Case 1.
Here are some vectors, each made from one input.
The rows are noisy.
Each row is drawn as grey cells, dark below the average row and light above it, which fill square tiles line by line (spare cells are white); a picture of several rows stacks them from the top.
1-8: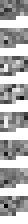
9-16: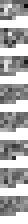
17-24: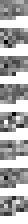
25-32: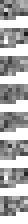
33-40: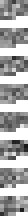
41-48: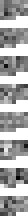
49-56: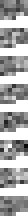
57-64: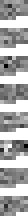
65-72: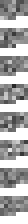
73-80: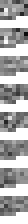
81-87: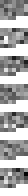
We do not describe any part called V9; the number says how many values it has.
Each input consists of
either a point on a 4-point line, or a true/false value and a value of V9.
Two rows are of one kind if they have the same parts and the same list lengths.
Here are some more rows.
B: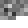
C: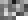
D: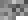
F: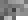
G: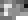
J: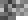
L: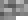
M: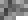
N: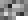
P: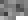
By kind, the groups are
B, D, F, J, L, M, P
C, G, N

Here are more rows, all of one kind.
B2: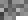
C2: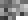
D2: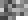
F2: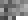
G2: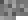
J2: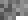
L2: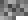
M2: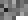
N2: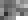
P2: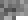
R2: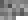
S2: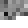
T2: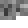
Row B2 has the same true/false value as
D2, N2 and S2.
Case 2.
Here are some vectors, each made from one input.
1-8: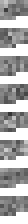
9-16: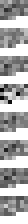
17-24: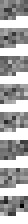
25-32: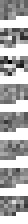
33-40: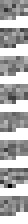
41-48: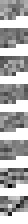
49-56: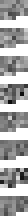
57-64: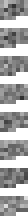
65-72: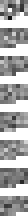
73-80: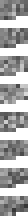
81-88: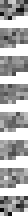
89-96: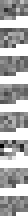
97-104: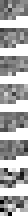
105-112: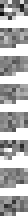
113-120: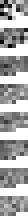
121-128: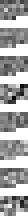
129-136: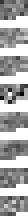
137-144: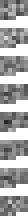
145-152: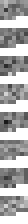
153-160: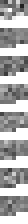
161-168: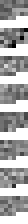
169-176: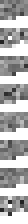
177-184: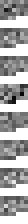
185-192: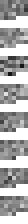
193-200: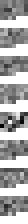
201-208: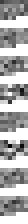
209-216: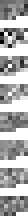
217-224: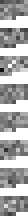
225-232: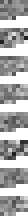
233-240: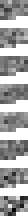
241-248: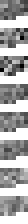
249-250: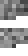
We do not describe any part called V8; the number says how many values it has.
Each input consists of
either a point on a 3-point line, a point on a 7-point line and a value of V8, or five true/false values.
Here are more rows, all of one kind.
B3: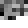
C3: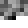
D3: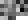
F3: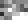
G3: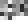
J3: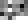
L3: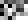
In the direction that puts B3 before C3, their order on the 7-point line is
D3, B3, C3, J3, G3, F3, L3.
